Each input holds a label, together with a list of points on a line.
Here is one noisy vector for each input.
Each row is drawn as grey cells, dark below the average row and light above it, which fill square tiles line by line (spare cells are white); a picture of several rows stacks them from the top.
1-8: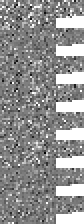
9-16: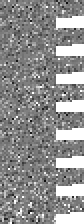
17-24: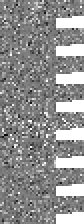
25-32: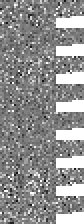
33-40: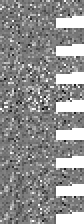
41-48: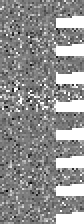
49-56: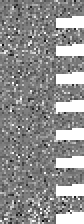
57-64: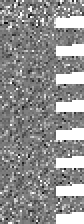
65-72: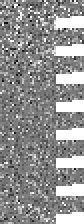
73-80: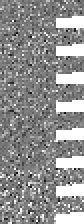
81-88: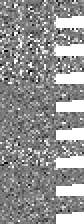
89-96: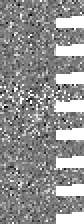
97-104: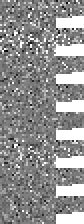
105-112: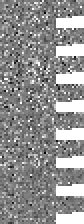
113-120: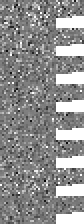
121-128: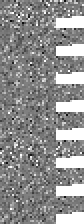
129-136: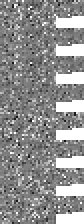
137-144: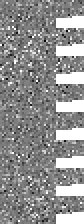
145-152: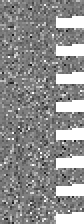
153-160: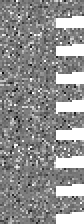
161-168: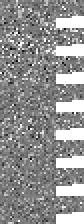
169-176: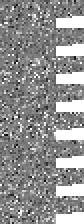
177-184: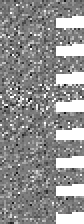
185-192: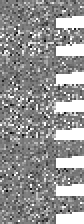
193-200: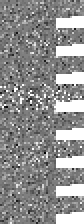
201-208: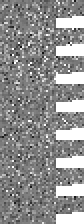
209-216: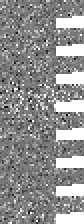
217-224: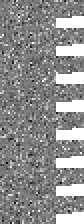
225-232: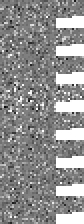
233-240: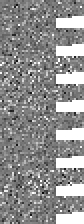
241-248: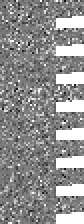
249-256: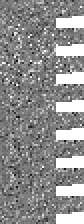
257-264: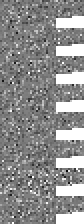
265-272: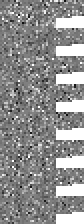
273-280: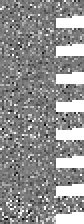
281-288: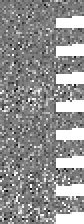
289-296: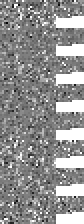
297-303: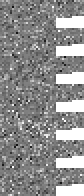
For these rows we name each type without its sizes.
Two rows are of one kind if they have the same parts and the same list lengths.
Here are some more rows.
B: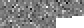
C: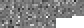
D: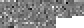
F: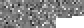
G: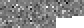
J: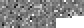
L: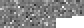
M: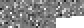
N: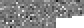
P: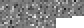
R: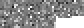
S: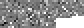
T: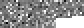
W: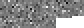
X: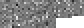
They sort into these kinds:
B, G, M, W
C, F, L, N, P, T, X
D, J, R, S

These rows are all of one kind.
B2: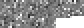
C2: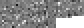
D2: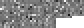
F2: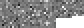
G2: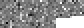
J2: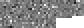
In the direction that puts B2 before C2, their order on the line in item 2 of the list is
B2, J2, G2, C2, F2, D2.
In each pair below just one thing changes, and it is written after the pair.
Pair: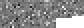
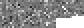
the place on the line in item 2 of the list
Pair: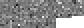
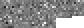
the label
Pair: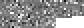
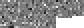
the label
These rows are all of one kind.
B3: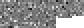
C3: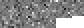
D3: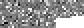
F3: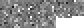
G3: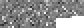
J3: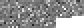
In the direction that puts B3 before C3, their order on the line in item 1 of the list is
J3, B3, F3, C3, G3, D3.
